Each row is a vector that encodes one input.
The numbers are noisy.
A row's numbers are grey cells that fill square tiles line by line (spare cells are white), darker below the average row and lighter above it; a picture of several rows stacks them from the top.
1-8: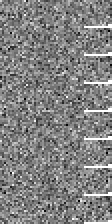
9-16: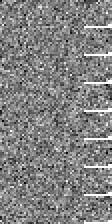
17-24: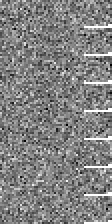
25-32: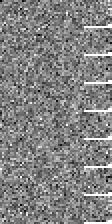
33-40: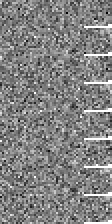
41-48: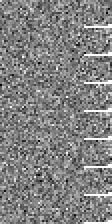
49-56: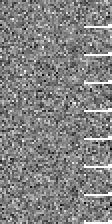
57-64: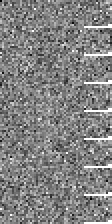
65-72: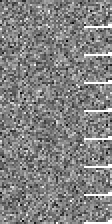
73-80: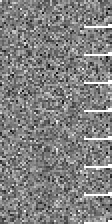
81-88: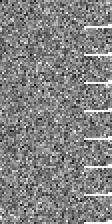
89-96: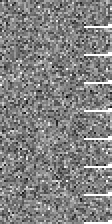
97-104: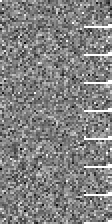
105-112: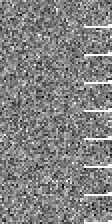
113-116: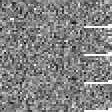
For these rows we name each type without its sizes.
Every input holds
a true/false value, together with either a label, or a point on a line.
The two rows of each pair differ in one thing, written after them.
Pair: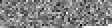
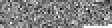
the true/false value
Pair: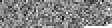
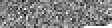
the label
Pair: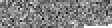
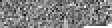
the true/false value
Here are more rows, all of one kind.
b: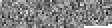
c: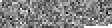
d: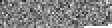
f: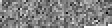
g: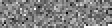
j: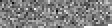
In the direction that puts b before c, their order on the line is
b, c, f, d, j, g.
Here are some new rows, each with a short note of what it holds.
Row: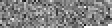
a point on a line and a true/false value
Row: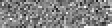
a label and a true/false value
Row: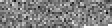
a label and a true/false value
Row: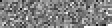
a label and a true/false value
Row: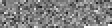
a point on a line and a true/false value
